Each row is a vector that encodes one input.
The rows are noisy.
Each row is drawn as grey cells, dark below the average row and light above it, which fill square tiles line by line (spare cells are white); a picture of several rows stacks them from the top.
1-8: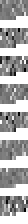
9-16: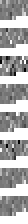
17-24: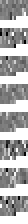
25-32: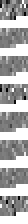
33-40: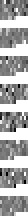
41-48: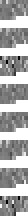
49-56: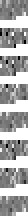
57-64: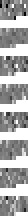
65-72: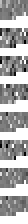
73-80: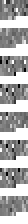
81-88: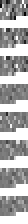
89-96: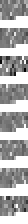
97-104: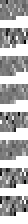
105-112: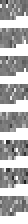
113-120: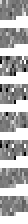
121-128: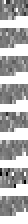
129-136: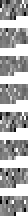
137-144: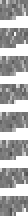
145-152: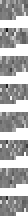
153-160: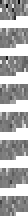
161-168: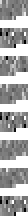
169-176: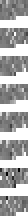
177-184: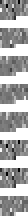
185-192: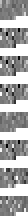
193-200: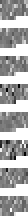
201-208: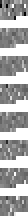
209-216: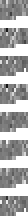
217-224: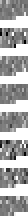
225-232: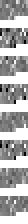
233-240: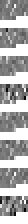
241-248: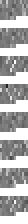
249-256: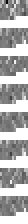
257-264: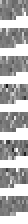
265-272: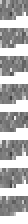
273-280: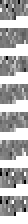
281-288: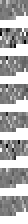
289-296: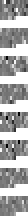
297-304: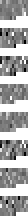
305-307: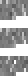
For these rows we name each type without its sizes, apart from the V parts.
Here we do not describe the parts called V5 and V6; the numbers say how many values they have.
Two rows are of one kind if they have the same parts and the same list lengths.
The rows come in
3 kinds.
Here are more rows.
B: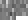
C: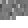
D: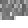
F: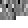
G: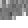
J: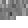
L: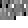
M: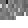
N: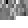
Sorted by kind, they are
B, C, G, J
D, M, N
F, L

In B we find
a point on a line and a true/false value.
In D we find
a true/false value and a value of V6.
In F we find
a value of V5.
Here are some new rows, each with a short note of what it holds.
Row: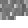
a true/false value and a value of V6
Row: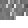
a true/false value and a value of V6
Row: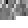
a true/false value and a value of V6
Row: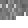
a true/false value and a value of V6
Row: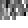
a value of V5
